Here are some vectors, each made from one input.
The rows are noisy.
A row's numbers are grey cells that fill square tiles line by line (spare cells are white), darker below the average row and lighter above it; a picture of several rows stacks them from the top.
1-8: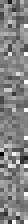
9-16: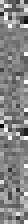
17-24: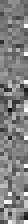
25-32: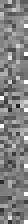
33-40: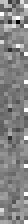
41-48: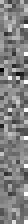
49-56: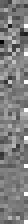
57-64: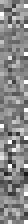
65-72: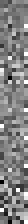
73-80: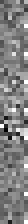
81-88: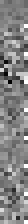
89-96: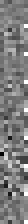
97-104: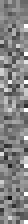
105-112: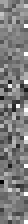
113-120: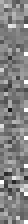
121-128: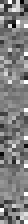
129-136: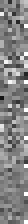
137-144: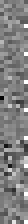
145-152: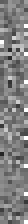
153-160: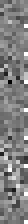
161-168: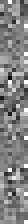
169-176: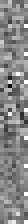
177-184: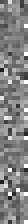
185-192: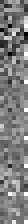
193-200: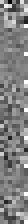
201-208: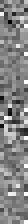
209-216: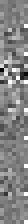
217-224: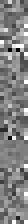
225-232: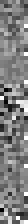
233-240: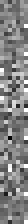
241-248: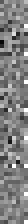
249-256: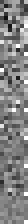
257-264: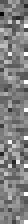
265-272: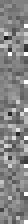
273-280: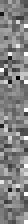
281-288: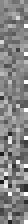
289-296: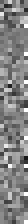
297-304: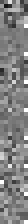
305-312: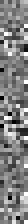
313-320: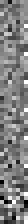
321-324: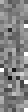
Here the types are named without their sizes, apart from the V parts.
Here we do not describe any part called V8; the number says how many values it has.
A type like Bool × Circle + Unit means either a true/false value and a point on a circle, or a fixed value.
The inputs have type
Circle + List(Bool × V8).
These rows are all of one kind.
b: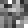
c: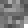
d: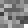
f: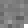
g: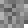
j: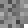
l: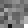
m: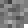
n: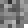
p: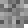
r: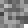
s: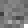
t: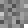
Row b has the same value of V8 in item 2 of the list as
g and m.
